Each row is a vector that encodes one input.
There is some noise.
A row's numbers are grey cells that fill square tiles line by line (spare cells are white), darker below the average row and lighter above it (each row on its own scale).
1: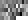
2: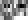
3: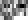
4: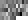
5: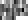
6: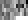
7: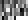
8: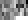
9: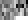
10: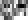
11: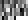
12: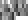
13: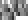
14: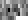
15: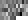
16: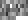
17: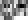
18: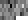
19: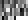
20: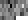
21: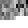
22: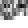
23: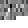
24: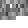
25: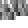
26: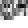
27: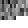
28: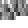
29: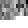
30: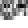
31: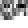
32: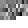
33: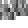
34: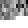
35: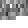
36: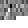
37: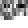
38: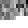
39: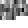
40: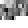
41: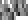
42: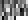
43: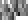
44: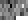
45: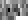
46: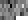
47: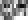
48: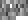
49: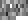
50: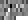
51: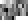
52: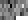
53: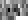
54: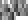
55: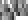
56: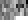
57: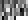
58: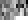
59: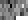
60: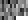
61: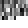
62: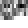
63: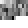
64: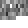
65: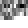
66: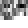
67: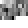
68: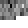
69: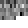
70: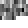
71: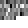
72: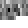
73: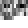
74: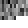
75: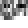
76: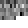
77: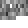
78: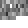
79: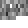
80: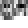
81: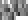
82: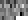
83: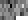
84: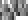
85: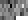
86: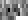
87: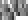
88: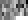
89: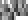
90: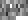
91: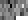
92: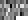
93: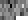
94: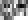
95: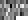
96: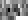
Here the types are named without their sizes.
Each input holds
a point on a line.
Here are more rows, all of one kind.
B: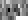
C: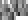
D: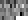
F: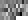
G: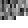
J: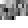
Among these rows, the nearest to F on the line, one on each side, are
D and J.
